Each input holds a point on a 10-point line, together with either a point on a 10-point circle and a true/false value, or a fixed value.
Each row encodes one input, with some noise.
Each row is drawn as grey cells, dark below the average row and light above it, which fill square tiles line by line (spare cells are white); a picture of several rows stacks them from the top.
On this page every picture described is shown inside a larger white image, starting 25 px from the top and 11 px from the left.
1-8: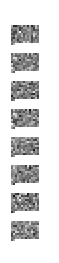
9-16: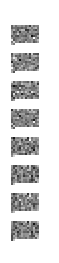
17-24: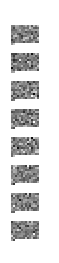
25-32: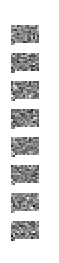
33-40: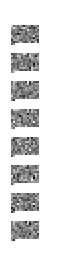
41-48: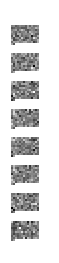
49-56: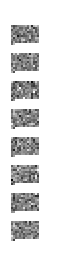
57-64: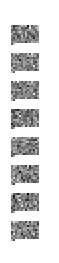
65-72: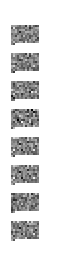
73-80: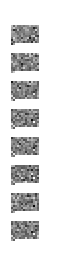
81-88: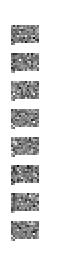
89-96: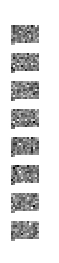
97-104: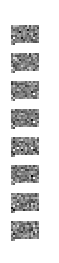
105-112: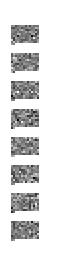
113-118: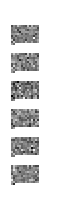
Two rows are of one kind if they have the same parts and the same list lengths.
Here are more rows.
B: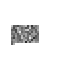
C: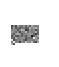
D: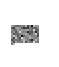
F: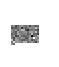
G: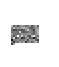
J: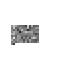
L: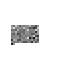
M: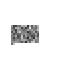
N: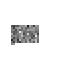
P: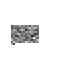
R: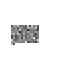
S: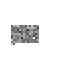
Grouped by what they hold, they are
B, D, G, L, M, N
C, F, J, P, R, S

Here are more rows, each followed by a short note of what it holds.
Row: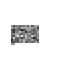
a point on a 10-point circle, a point on a 10-point line and a true/false value
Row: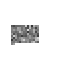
a point on a 10-point circle, a point on a 10-point line and a true/false value
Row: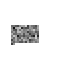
a point on a 10-point circle, a point on a 10-point line and a true/false value
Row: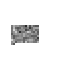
a point on a 10-point line
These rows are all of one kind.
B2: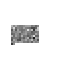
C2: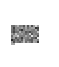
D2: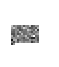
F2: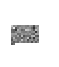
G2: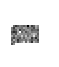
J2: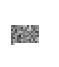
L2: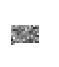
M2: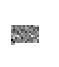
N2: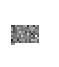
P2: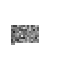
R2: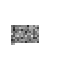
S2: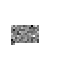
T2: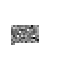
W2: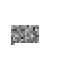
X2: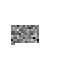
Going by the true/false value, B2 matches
F2, J2, L2 and W2.
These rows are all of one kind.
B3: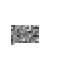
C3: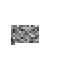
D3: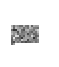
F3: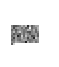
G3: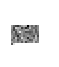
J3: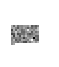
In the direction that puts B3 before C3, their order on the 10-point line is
G3, F3, B3, C3, D3, J3.
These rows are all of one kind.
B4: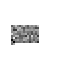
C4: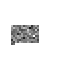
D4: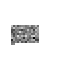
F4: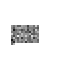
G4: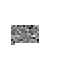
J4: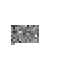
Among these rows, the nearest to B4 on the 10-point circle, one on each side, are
G4 and J4.
